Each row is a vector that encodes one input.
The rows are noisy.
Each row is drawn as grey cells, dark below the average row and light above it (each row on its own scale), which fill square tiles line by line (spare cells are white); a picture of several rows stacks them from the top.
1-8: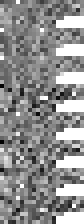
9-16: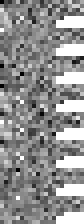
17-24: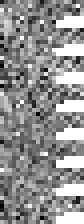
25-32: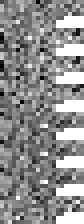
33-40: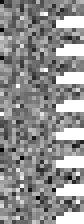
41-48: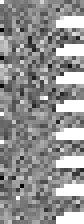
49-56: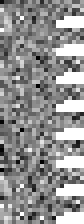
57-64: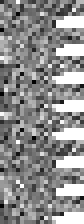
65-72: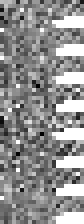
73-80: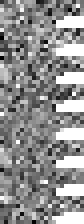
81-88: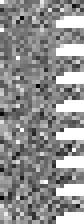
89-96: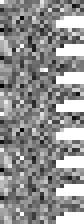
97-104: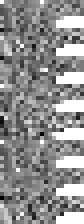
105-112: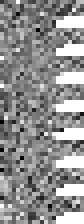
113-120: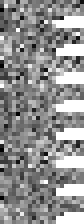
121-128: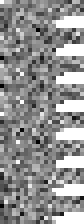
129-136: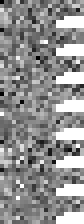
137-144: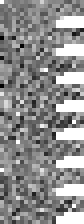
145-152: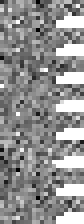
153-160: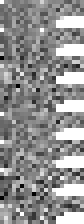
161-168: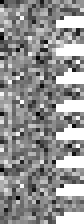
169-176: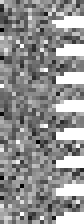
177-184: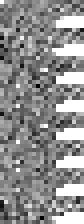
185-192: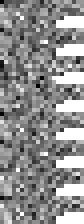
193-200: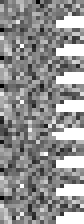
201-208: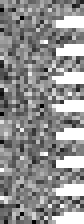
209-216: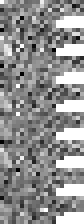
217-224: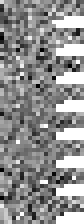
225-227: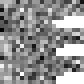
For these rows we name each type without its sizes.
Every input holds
either four true/false values, or a list of points on a line.
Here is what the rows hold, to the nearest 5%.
About 35% of them hold four true/false values. The rest are lists of points on a line.
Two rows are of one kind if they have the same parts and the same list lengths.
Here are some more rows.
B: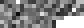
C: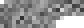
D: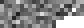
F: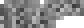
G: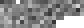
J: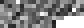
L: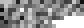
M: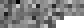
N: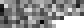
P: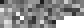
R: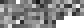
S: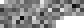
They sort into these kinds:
B, D, J
C, F, L, N, S
G, R
M
P

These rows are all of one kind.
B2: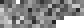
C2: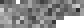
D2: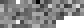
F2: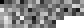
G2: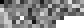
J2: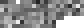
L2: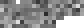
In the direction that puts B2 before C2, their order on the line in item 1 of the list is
G2, F2, B2, C2, L2, J2, D2.
